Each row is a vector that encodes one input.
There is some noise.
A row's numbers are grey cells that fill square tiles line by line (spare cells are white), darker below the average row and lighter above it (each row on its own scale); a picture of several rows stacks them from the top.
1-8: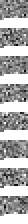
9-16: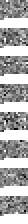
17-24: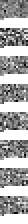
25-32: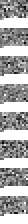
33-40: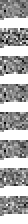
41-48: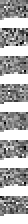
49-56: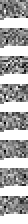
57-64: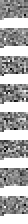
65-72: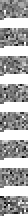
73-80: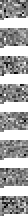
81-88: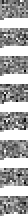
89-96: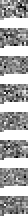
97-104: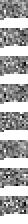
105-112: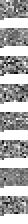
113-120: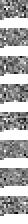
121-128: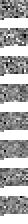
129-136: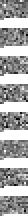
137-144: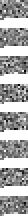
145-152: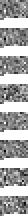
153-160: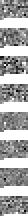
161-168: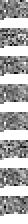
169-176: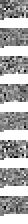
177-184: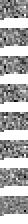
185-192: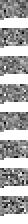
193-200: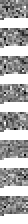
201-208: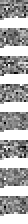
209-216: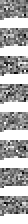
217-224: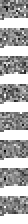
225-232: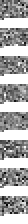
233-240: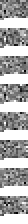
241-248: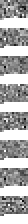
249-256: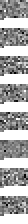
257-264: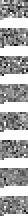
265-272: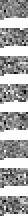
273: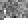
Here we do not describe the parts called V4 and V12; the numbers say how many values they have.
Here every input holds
a value of V4 and a value of V12, together with either a point on an 11-point line, or four true/false values.
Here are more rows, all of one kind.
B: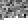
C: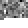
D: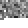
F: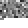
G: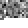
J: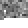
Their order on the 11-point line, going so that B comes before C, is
J, B, C, G, F, D.
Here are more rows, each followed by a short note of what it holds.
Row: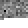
four true/false values, a value of V4 and a value of V12
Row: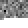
four true/false values, a value of V4 and a value of V12
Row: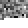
four true/false values, a value of V4 and a value of V12
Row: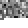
a point on an 11-point line, a value of V4 and a value of V12
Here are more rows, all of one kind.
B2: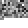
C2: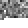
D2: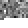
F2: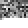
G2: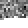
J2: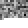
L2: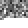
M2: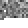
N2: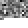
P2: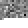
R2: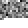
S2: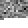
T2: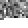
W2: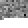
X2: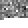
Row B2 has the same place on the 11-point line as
C2, M2, R2 and X2.
